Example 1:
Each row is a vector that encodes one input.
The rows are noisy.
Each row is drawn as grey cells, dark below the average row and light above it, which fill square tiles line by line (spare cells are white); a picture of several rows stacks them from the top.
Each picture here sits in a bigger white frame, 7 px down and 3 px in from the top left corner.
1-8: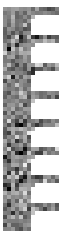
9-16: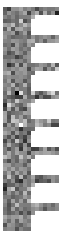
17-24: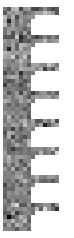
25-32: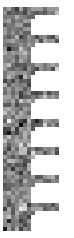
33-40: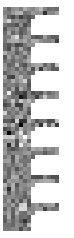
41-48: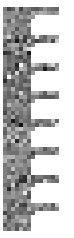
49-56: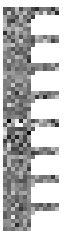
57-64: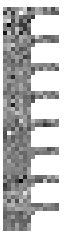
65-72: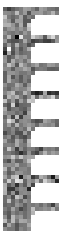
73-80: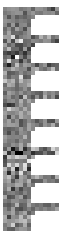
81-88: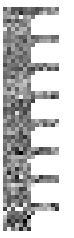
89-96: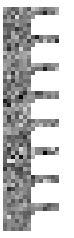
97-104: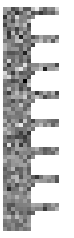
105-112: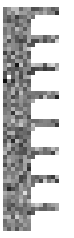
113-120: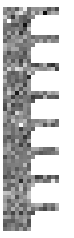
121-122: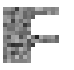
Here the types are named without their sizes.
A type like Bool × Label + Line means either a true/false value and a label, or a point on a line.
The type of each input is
List(Line).
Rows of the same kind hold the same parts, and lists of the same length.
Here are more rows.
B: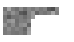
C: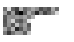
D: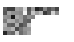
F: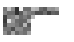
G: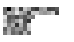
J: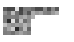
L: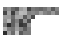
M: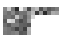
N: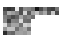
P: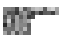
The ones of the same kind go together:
B, C, F, M
D, L, N
G, J, P

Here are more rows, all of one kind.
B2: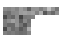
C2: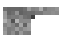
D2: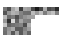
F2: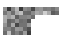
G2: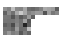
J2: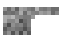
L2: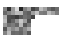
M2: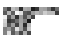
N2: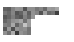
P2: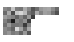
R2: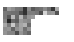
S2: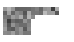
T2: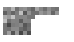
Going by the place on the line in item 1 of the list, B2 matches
G2 and P2.
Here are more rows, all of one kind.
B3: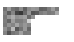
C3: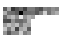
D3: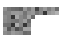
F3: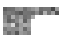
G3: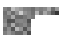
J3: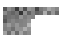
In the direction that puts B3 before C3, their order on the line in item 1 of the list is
J3, G3, D3, F3, B3, C3.
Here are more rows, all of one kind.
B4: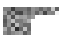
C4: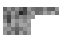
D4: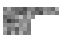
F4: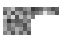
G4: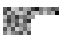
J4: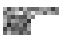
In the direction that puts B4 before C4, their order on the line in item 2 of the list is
B4, D4, G4, F4, C4, J4.
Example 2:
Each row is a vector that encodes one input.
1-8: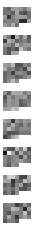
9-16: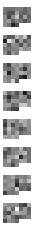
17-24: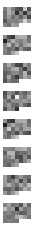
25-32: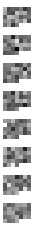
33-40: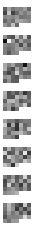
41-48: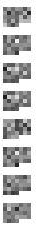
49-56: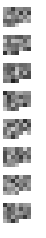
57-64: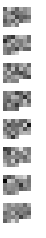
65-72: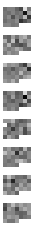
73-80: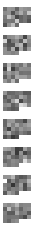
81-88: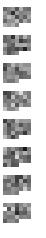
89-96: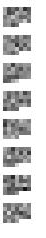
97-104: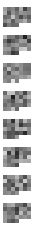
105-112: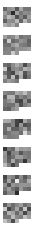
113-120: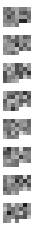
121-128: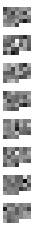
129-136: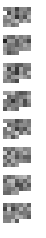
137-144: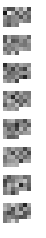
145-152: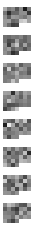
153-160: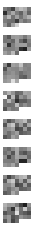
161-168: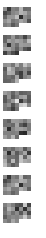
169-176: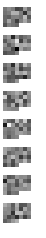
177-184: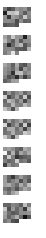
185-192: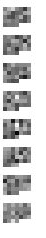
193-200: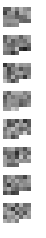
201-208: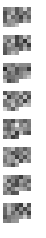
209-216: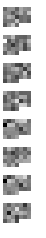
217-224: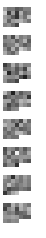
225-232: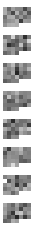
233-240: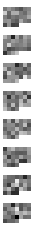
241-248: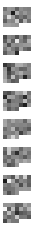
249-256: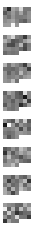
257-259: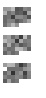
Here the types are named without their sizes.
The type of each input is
Label × Label.
